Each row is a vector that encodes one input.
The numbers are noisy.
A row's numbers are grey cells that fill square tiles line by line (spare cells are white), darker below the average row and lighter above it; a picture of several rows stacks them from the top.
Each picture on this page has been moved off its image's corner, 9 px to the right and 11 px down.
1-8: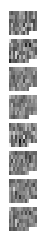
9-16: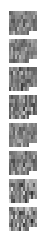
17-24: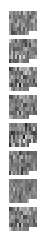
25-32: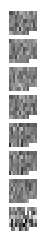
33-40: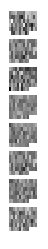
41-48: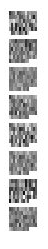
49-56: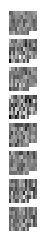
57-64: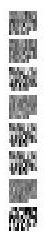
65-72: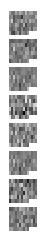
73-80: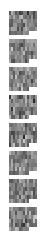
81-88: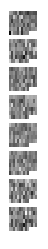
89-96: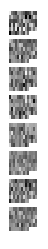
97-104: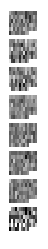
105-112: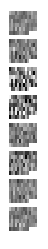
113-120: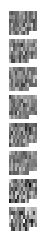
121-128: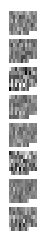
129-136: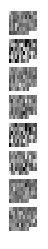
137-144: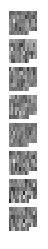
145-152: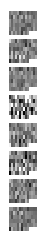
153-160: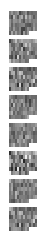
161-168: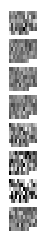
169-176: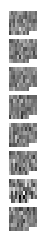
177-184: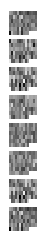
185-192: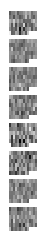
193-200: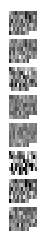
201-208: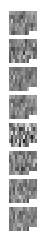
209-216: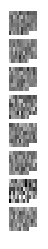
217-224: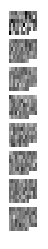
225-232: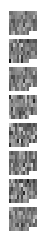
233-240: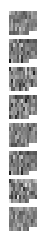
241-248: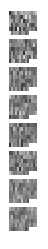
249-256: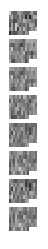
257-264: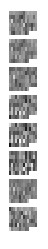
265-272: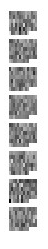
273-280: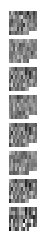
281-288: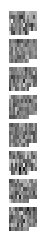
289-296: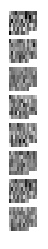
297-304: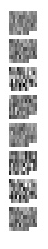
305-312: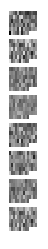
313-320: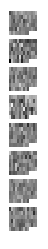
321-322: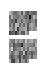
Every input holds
a point on a 12-point line.
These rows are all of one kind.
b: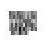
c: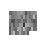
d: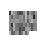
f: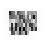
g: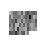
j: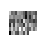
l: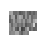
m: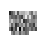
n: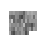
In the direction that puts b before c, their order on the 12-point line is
l, d, f, b, g, n, j, c, m.
